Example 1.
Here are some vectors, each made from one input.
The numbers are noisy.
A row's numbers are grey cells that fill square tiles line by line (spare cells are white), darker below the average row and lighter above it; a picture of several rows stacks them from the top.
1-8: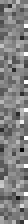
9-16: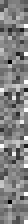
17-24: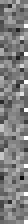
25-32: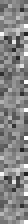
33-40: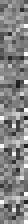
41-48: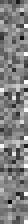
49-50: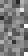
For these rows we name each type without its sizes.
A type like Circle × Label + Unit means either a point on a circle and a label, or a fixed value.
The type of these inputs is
Circle + Unit.
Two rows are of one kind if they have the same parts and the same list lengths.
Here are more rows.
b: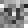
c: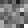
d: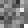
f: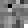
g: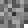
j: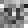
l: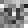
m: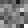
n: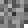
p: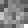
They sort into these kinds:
b, j, l
c, d, f, g, m, n, p

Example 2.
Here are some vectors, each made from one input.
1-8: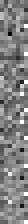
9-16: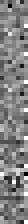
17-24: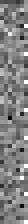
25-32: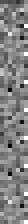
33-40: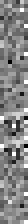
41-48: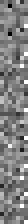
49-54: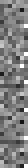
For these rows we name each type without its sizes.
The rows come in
2 kinds.
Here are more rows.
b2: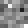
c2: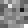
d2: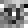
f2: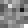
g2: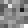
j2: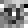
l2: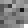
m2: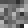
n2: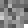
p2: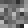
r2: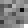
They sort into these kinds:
b2, c2, f2, g2, l2, m2, n2, p2, r2
d2, j2

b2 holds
a point on a circle.
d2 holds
a fixed value.
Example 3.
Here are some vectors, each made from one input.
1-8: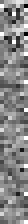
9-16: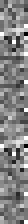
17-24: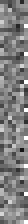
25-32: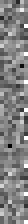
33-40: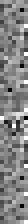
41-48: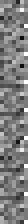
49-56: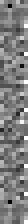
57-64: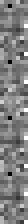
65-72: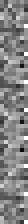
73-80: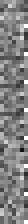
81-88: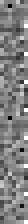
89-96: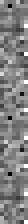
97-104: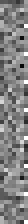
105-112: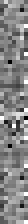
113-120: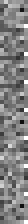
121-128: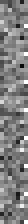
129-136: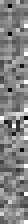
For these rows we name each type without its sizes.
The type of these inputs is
Circle + Unit.
